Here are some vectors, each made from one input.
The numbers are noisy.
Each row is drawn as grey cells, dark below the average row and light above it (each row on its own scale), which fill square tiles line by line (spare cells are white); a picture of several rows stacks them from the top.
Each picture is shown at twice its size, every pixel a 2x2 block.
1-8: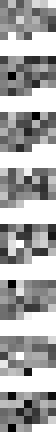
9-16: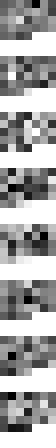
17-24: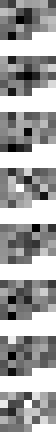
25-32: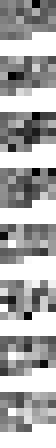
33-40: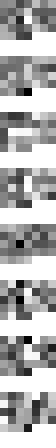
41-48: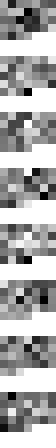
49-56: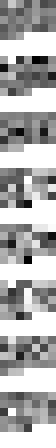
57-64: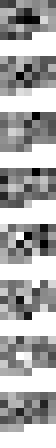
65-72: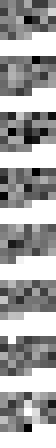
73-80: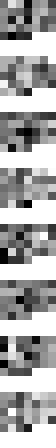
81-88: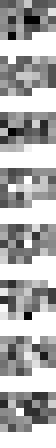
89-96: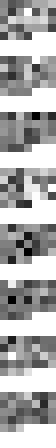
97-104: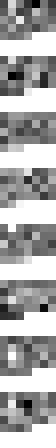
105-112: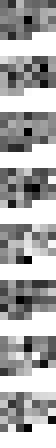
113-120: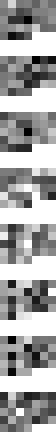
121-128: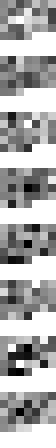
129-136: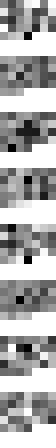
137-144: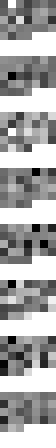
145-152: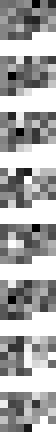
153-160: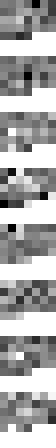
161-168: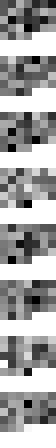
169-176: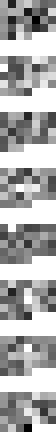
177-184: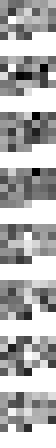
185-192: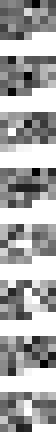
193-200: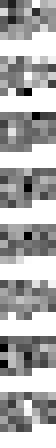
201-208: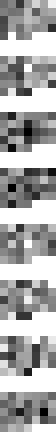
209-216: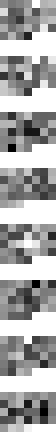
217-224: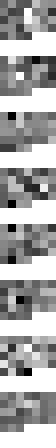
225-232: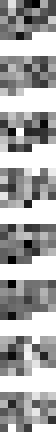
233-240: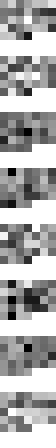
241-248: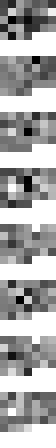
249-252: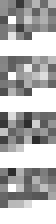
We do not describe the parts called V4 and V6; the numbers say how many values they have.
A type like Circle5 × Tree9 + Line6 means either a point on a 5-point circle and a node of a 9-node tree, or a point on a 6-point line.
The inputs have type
(Bool × Bool × Bool × Bool + Unit) × (Line14 + V4) × V6.
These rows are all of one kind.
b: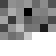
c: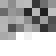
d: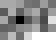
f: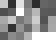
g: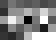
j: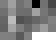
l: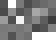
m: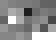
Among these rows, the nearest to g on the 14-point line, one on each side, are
b and l.
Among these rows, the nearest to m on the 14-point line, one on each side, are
b and d.
